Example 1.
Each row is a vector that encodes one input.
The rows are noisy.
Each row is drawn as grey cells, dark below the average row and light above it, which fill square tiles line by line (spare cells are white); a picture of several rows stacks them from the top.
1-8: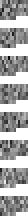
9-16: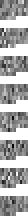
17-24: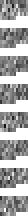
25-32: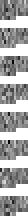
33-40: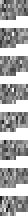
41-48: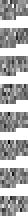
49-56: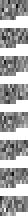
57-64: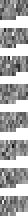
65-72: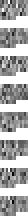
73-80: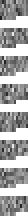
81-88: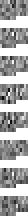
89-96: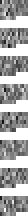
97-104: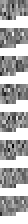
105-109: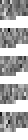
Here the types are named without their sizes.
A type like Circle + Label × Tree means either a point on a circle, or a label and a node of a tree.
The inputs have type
Bool × (Label + Line).
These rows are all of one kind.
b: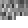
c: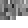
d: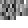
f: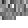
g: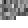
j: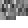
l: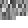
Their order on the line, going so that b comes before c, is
b, l, d, c, j, g, f.
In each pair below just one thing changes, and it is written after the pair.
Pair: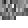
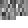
the place on the line
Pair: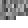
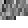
the true/false value
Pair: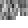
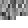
the true/false value
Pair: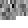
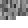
the place on the line
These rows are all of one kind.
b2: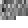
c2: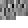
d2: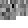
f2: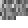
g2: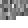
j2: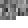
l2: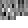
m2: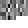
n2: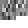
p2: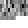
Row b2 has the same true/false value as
c2, f2, l2 and p2.
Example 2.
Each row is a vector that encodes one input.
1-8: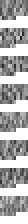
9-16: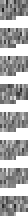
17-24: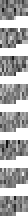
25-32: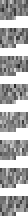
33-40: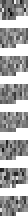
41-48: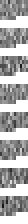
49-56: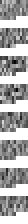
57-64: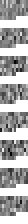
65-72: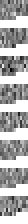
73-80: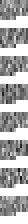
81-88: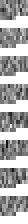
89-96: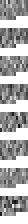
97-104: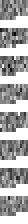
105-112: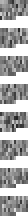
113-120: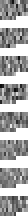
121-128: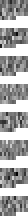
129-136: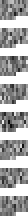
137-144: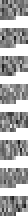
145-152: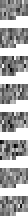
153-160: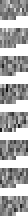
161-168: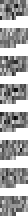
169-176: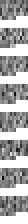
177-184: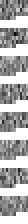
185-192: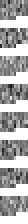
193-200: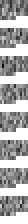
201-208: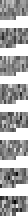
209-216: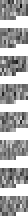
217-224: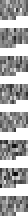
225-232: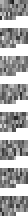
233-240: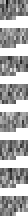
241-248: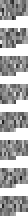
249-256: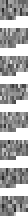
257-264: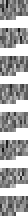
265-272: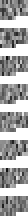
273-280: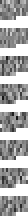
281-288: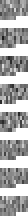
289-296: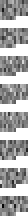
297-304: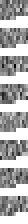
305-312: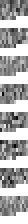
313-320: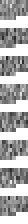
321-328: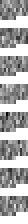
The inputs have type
Circle15 + Circle18 + Line4 × Line5 + Unit.
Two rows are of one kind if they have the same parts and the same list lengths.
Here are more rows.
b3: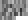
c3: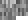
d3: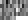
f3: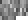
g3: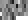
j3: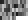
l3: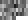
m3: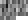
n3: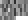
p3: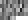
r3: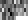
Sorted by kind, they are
b3, d3, m3, n3, p3
c3, f3
g3, j3, l3
r3

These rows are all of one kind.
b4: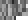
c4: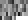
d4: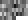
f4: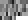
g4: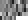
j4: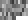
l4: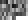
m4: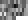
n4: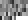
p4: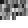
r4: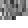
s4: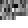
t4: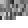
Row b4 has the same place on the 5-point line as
d4, j4 and m4.
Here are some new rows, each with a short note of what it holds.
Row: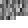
a point on an 18-point circle
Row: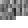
a point on an 18-point circle
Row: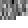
a point on a 4-point line and a point on a 5-point line
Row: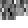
a fixed value
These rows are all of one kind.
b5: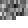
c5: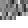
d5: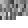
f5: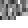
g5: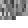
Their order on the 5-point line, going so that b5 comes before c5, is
g5, b5, f5, c5, d5.
